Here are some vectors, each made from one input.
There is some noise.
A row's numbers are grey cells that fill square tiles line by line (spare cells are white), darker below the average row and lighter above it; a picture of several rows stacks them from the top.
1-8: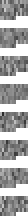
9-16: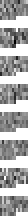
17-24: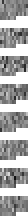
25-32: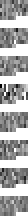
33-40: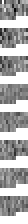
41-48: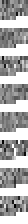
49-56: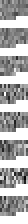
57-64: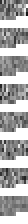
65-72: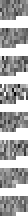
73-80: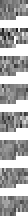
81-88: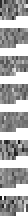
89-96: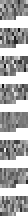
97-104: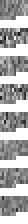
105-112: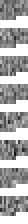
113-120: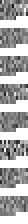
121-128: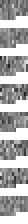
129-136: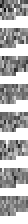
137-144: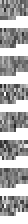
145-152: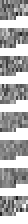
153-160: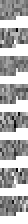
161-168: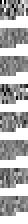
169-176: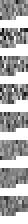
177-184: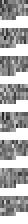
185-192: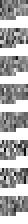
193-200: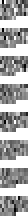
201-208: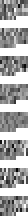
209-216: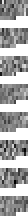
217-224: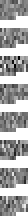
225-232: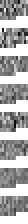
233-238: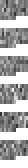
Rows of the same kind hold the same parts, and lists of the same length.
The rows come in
3 kinds.
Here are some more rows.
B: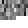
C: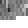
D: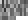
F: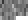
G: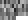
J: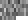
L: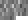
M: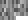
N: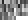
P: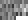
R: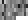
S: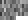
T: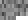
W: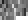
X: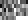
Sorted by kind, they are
B, F, G, J, R, T, W
C, N, P, X
D, L, M, S

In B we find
one of 8 labels.
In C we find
a point on a 9-point circle.
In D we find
one of 8 labels and three true/false values.
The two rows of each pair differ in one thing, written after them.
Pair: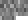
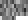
one of the three true/false values
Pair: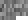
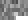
one of the three true/false values
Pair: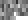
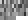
the label
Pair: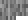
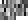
the label
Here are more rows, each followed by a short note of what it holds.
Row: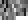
one of 8 labels
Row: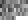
a point on a 9-point circle
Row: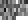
a point on a 9-point circle
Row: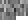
one of 8 labels and three true/false values
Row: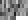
a point on a 9-point circle
